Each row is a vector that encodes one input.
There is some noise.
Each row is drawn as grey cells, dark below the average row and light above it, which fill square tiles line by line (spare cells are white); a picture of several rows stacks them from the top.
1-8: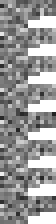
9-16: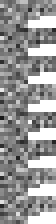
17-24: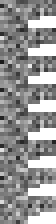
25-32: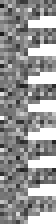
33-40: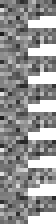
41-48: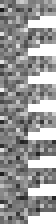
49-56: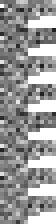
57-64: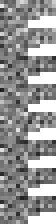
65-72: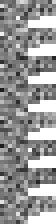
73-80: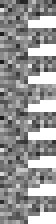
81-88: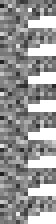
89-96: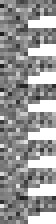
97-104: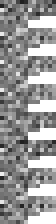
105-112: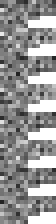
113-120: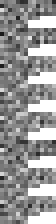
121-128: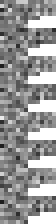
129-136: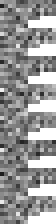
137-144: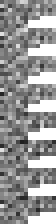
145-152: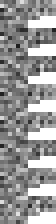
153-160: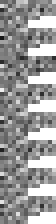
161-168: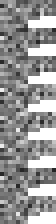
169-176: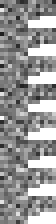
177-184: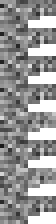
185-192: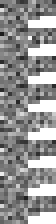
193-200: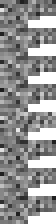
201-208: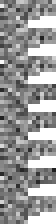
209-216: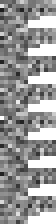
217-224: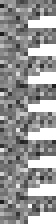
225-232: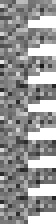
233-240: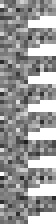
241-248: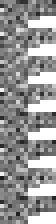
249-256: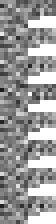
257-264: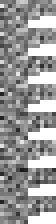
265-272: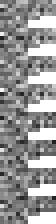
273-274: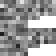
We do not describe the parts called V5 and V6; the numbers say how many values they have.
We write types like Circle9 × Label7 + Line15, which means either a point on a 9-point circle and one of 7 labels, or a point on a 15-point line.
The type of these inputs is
Bool × Tree11 + (Line7 + V5) × V6 × V6.
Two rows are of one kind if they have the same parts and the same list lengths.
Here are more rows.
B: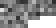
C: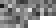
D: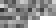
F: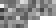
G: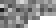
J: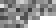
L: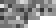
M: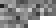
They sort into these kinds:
B, C, M
D, G, J
F, L

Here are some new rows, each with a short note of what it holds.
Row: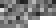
a node of an 11-node tree and a true/false value
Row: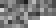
a node of an 11-node tree and a true/false value
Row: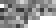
a value of V5 and two values of V6
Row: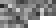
a node of an 11-node tree and a true/false value
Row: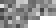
a value of V5 and two values of V6
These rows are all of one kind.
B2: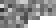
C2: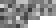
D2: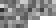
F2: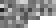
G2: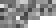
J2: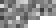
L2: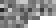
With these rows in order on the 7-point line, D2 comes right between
C2 and L2.
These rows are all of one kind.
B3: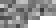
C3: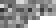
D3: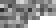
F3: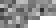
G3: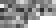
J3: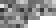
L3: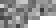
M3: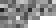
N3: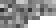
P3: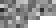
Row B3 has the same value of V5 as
D3 and G3.
